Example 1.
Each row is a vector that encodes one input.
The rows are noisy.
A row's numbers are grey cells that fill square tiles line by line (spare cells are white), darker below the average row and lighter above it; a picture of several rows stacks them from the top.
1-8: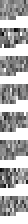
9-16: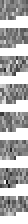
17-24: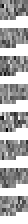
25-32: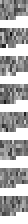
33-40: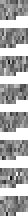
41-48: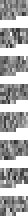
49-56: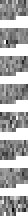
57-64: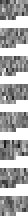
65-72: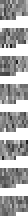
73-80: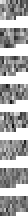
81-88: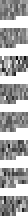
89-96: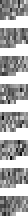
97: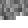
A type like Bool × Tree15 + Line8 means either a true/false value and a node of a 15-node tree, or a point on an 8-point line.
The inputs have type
(Bool × Bool × Bool × Bool + Circle6) × Tree9.
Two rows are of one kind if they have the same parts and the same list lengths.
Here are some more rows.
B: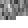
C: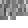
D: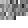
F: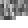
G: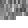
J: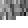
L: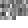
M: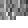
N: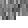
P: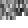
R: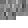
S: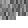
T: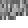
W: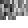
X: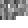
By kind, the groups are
B, D, F, G, J, M, N, R, S, T, X
C, L, P, W

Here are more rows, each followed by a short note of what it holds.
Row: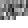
a node of a 9-node tree and four true/false values
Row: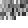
a node of a 9-node tree and four true/false values
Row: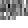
a point on a 6-point circle and a node of a 9-node tree
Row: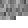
a node of a 9-node tree and four true/false values
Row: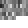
a point on a 6-point circle and a node of a 9-node tree
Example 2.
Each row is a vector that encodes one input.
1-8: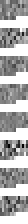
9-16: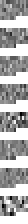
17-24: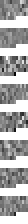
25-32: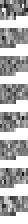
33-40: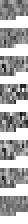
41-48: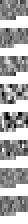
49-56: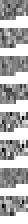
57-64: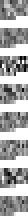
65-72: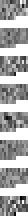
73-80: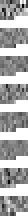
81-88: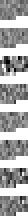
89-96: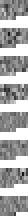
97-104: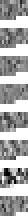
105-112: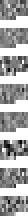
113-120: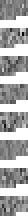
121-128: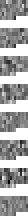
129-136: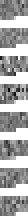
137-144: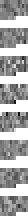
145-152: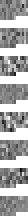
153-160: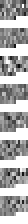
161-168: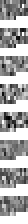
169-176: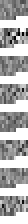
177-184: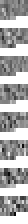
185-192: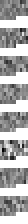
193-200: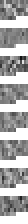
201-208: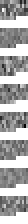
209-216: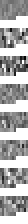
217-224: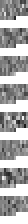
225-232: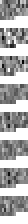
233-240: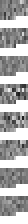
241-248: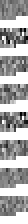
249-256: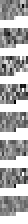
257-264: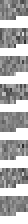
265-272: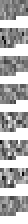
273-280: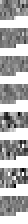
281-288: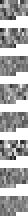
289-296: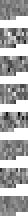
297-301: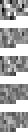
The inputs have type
(Label7 + Line11) × Line11 × Line11.
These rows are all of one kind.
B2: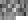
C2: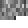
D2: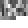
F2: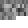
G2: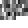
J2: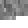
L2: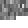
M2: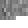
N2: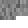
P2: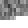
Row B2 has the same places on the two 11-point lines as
F2, J2, L2 and M2.
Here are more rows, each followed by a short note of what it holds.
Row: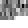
one of 7 labels and a point on each of two 11-point lines
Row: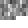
one of 7 labels and a point on each of two 11-point lines
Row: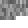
one of 7 labels and a point on each of two 11-point lines
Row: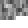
a point on each of three 11-point lines
